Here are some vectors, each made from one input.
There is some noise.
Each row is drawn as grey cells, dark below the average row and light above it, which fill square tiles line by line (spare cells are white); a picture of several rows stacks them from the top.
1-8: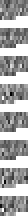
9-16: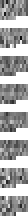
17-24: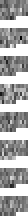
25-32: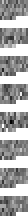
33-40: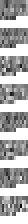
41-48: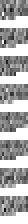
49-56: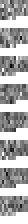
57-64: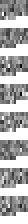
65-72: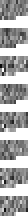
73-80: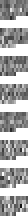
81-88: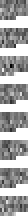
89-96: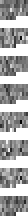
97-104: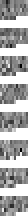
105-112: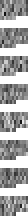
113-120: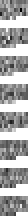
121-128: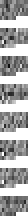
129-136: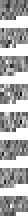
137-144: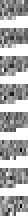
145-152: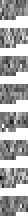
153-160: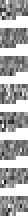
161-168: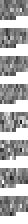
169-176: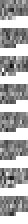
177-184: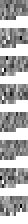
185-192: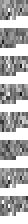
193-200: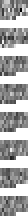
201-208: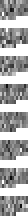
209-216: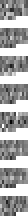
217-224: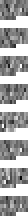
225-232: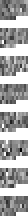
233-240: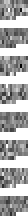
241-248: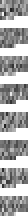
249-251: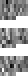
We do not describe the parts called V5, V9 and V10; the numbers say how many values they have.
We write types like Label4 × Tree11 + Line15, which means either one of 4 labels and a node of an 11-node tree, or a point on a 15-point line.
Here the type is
Label7 × Label7 × Label7 × (V5 × V9 + V10).
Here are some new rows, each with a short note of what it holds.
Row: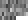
three labels (each one of 7), a value of V5 and a value of V9
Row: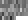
three labels (each one of 7), a value of V5 and a value of V9
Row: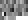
three labels (each one of 7) and a value of V10
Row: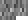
three labels (each one of 7), a value of V5 and a value of V9
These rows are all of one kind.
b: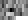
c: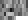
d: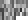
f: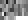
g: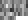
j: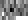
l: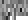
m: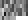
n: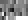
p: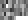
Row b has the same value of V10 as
c, g and p.
